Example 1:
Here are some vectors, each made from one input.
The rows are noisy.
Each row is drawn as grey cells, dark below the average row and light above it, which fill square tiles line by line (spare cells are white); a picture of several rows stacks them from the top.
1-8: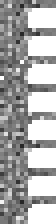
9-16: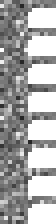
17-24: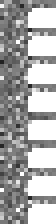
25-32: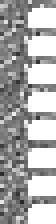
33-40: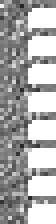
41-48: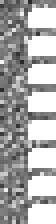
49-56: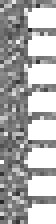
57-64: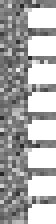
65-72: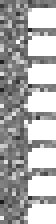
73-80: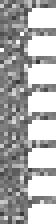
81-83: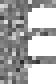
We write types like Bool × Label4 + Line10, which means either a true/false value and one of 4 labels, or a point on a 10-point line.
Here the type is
Bool × Bool × Bool + Line7.
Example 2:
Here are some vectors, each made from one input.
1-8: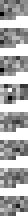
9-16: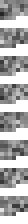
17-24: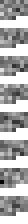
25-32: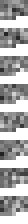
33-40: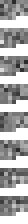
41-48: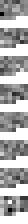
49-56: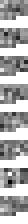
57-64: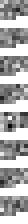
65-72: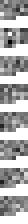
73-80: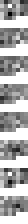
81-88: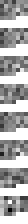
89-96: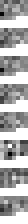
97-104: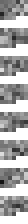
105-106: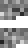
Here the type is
Bool × Label10 + Unit.
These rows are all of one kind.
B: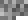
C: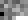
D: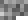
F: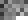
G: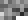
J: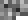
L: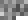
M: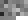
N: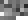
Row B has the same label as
D, L and M.
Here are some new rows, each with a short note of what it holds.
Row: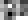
a fixed value
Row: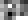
a fixed value
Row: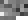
one of 10 labels and a true/false value
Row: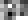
a fixed value
